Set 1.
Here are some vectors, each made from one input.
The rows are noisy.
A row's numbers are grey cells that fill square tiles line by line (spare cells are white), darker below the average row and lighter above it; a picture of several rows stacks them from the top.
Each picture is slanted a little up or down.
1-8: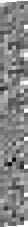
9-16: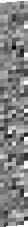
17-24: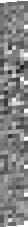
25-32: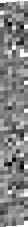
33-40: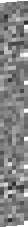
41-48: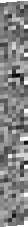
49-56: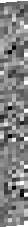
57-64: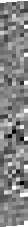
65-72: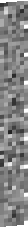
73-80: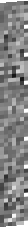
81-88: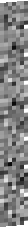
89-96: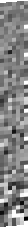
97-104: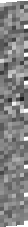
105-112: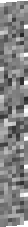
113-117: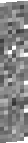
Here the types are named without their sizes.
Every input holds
a node of a tree.
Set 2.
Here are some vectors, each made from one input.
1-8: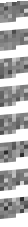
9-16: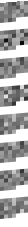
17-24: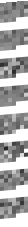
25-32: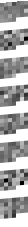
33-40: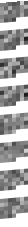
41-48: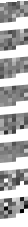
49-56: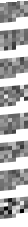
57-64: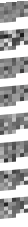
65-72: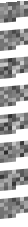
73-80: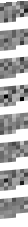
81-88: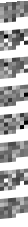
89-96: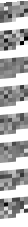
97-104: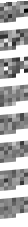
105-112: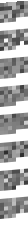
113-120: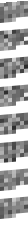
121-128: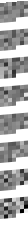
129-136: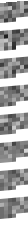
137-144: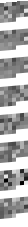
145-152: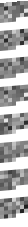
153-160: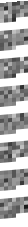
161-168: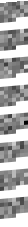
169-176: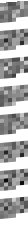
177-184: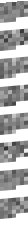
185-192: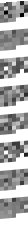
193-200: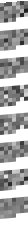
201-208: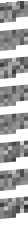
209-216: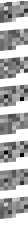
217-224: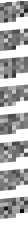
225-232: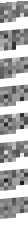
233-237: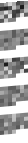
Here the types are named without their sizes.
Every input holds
three true/false values.
